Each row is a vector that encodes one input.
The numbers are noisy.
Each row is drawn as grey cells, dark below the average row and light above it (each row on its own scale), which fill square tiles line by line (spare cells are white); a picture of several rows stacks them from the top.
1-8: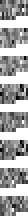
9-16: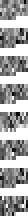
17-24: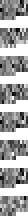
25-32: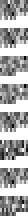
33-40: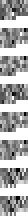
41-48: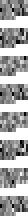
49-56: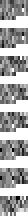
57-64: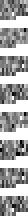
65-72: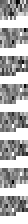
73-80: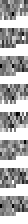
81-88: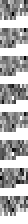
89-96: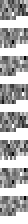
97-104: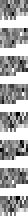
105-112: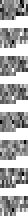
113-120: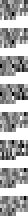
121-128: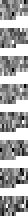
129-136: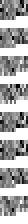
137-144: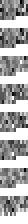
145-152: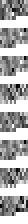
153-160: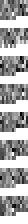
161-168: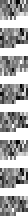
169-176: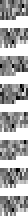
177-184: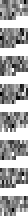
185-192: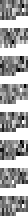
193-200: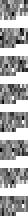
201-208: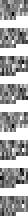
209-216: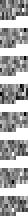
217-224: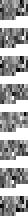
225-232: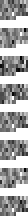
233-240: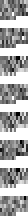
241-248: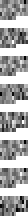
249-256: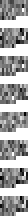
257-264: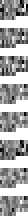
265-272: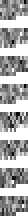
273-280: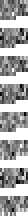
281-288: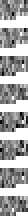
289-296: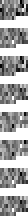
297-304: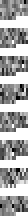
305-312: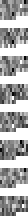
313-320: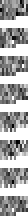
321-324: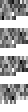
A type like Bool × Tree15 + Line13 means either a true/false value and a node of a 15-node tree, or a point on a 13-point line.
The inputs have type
Bool × Bool × Bool + Line6.
